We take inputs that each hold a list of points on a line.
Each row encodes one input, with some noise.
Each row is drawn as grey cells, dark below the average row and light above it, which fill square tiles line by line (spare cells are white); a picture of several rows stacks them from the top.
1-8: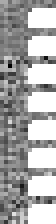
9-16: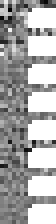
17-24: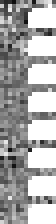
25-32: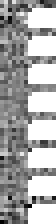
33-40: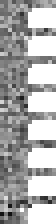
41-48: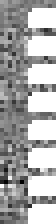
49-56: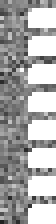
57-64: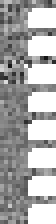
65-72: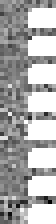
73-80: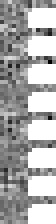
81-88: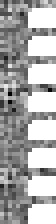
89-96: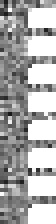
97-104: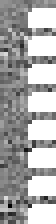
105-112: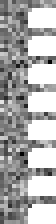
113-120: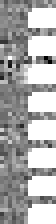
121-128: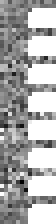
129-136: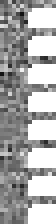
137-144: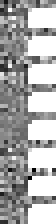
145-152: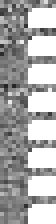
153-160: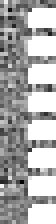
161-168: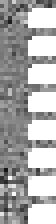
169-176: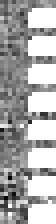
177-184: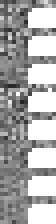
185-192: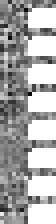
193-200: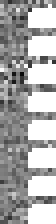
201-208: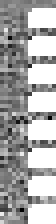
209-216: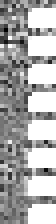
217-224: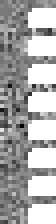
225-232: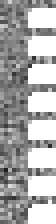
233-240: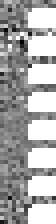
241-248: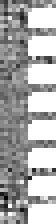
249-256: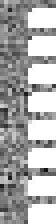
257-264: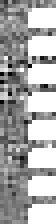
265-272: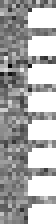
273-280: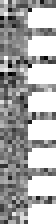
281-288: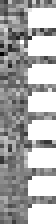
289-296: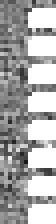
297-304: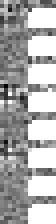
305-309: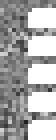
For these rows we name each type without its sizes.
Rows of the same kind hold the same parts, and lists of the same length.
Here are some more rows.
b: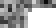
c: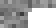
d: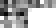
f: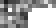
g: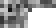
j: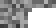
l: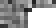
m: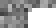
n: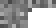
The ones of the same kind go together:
b, c, f, j, m
d, l, n
g

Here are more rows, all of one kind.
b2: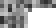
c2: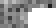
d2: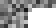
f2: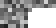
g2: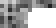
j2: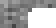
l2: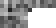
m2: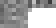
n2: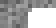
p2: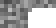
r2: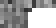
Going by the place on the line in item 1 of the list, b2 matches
m2 and p2.
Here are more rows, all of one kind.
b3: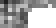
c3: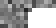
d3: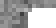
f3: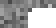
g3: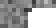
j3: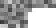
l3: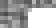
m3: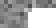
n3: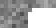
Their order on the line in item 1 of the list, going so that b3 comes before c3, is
b3, m3, f3, l3, d3, c3, n3, j3, g3.
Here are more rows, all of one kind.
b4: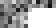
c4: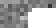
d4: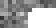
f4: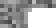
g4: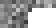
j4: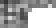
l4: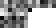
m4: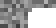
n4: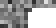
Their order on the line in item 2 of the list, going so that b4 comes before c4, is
f4, j4, l4, d4, b4, n4, g4, m4, c4.
